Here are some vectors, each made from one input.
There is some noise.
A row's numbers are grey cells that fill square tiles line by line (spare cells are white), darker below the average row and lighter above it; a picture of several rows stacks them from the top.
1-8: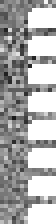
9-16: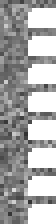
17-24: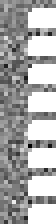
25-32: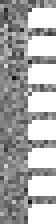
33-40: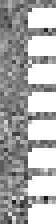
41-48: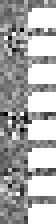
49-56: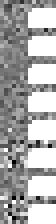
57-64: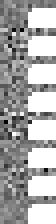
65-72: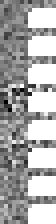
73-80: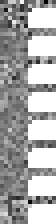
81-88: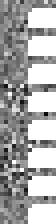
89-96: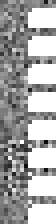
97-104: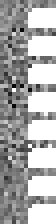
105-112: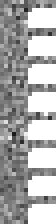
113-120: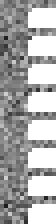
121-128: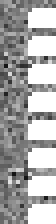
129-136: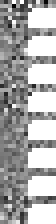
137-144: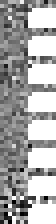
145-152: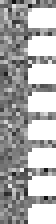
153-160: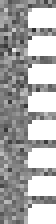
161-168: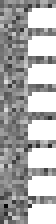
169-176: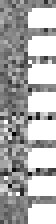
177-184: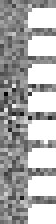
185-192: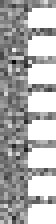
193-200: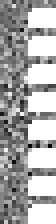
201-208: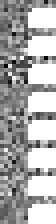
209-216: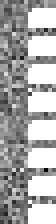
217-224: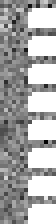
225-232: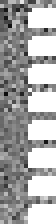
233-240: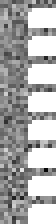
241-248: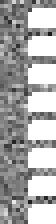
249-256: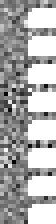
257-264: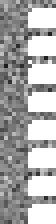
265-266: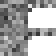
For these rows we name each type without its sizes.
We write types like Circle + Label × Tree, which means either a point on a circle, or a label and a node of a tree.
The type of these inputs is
List(Line × Line).
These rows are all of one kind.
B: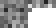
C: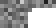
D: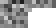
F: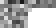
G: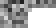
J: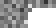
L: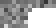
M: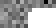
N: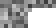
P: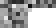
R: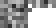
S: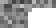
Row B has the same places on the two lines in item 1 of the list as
D, R and S.
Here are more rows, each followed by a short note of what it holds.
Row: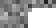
a list of two items
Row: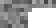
a list of two items
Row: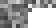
a list of three items
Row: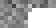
a list of two items
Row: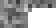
a list of three items
